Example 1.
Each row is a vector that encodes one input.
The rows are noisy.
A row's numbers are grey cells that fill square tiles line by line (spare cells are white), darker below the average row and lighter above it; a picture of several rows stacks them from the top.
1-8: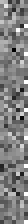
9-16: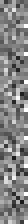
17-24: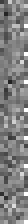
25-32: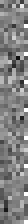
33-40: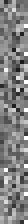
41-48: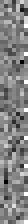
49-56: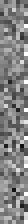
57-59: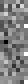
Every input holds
either a point on a 7-point line, or a node of a 7-node tree.
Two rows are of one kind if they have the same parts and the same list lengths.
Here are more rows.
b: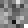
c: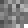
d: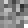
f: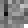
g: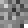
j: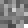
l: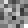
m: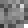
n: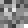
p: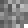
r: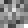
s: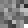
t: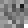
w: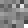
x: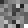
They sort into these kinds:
b, d, g, l, t, x
c, f, j, m, n, p, r, s, w

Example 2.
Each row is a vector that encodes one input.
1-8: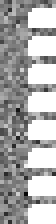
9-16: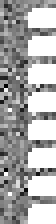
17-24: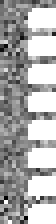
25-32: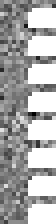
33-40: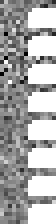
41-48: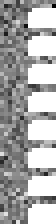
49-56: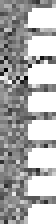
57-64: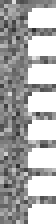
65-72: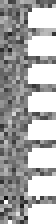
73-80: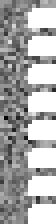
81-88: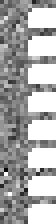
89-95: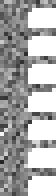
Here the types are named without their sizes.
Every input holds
a list of points on a line.
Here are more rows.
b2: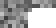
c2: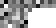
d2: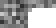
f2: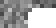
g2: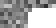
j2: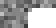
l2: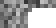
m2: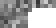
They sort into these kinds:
b2, j2, l2, m2
c2
d2, f2, g2

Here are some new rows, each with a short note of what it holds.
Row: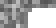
a list of two items
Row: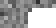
a list of two items
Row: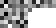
the empty list
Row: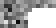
a list of one item
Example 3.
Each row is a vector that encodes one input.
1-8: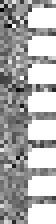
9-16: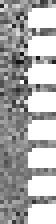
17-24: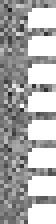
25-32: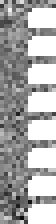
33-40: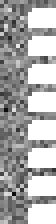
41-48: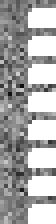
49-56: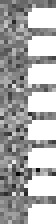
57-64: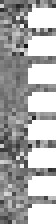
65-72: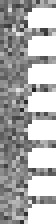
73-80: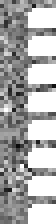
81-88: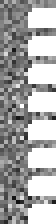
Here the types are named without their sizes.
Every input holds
a point on a line, together with either a fixed value, or four true/false values.
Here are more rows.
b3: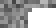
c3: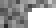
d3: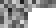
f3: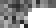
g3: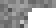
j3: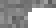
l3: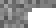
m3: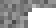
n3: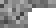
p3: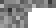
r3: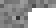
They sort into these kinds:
b3, d3, m3
c3, f3, g3, j3, l3, n3, p3, r3

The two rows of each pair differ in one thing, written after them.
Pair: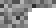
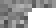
one of the four true/false values
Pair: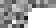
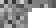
the place on the line
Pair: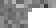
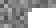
one of the four true/false values
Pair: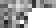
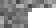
one of the four true/false values
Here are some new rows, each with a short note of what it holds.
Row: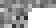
a point on a line
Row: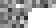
a point on a line
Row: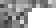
a point on a line
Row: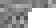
a point on a line
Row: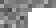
a point on a line and four true/false values
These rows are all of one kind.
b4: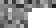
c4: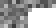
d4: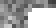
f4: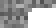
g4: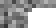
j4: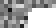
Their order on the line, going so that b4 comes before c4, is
d4, b4, c4, f4, j4, g4.
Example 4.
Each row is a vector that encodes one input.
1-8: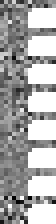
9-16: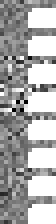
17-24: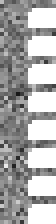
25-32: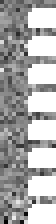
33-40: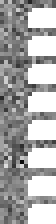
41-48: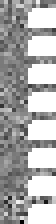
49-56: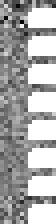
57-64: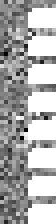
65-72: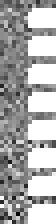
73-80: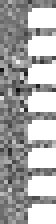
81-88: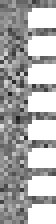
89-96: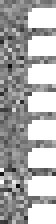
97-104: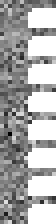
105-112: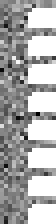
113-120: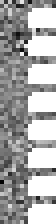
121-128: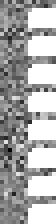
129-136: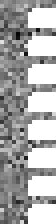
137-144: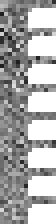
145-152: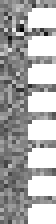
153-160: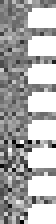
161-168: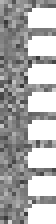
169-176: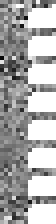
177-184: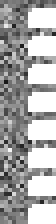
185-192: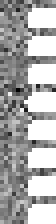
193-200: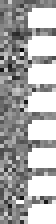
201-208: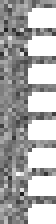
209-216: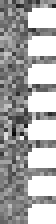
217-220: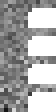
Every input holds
either a point on an 8-point line, or four true/false values.
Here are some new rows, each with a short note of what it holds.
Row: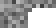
four true/false values
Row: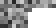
a point on an 8-point line
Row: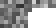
a point on an 8-point line
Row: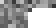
four true/false values
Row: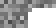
a point on an 8-point line
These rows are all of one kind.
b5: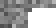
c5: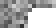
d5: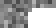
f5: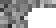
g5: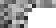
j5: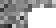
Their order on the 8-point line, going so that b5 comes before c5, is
d5, j5, g5, b5, c5, f5.
